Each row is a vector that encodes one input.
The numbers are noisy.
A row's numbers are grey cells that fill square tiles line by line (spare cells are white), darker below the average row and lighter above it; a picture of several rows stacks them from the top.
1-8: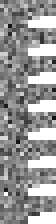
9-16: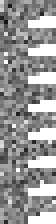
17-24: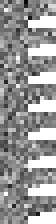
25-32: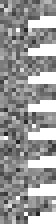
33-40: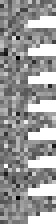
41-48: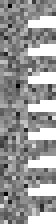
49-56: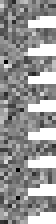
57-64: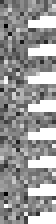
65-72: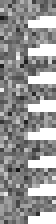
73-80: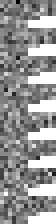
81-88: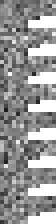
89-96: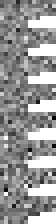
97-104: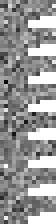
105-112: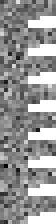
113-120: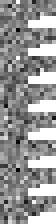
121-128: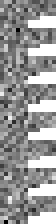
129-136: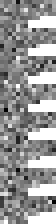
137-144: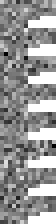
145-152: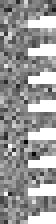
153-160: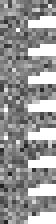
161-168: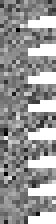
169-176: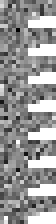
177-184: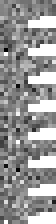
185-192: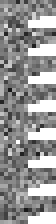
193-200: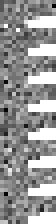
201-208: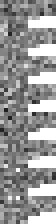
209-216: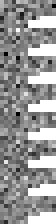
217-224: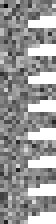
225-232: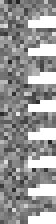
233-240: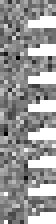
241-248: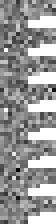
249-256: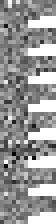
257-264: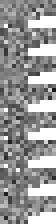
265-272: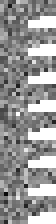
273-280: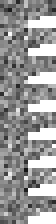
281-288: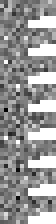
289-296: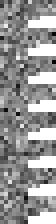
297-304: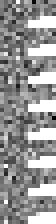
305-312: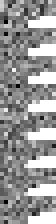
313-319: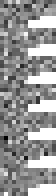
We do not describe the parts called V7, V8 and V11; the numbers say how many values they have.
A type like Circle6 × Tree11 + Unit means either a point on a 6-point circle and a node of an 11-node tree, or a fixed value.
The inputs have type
Bool × Bool × Bool × Bool × (Line6 + V7) + (Line5 + V8) × V11.
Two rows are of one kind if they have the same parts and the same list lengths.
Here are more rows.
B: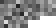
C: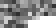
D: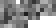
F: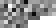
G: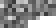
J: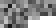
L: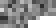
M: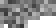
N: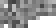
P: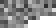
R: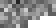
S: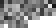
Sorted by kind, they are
B, F, P
C, J, M, N, S
D, G, L
R

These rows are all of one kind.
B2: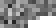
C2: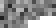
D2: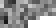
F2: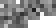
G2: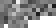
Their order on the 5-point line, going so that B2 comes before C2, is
D2, B2, C2, G2, F2.
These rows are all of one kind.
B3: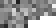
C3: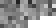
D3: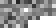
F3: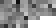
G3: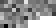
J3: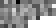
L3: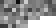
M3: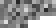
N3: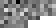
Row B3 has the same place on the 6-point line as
D3, F3 and M3.
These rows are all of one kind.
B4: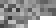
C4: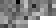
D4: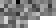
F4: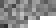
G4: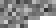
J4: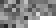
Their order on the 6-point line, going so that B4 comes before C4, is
G4, B4, J4, F4, D4, C4.
